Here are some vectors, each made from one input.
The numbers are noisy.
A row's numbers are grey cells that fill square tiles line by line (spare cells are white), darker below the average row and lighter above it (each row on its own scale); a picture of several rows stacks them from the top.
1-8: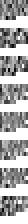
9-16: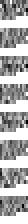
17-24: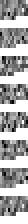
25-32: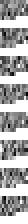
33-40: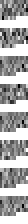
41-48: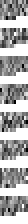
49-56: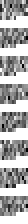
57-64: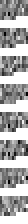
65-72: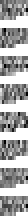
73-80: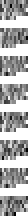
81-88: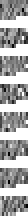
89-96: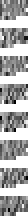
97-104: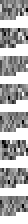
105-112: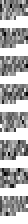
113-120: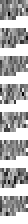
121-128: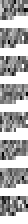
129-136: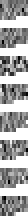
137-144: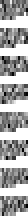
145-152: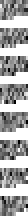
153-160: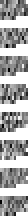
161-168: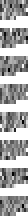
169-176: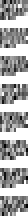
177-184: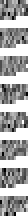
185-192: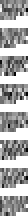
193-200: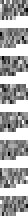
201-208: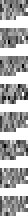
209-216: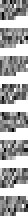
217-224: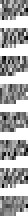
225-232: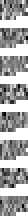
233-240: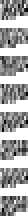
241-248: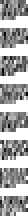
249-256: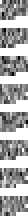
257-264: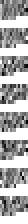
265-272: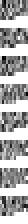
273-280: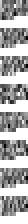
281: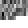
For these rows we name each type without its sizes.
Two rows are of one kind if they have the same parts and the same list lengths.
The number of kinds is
2.
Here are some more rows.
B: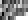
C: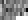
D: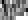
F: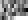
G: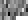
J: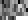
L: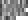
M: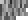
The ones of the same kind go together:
B, C, D, F, G, J
L, M

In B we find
a point on a line and three true/false values.
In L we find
a label.
